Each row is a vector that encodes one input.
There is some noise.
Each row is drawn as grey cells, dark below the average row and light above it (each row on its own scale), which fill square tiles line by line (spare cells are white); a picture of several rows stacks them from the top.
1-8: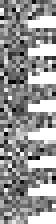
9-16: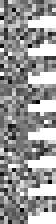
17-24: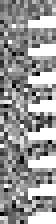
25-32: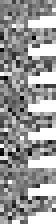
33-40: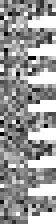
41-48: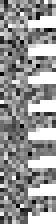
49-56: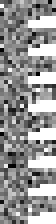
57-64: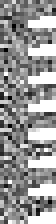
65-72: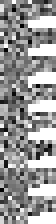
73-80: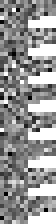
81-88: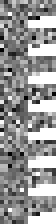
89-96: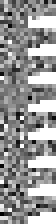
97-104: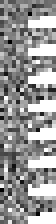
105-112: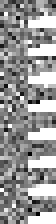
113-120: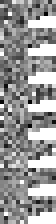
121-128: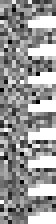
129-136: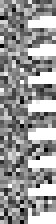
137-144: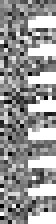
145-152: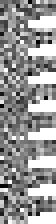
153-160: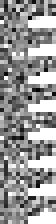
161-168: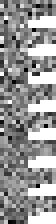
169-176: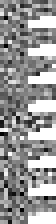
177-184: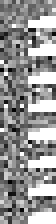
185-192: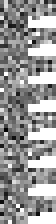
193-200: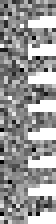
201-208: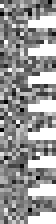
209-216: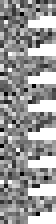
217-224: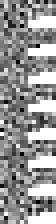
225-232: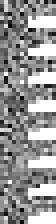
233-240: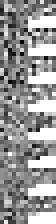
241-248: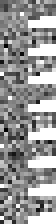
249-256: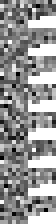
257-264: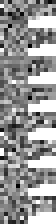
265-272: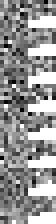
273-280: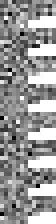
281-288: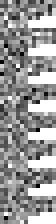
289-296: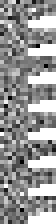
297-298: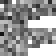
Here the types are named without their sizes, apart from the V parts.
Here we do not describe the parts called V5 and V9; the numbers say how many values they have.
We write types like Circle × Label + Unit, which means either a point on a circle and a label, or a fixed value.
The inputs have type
List(Line) + V5 × V9.
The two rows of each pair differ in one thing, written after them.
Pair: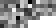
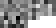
the value of V9
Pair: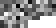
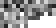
the value of V9
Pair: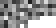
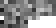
the value of V9
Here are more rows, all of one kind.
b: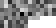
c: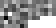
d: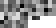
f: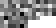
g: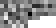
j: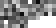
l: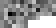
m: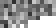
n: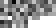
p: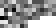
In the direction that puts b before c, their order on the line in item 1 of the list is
g, f, l, m, j, b, n, p, c, d.
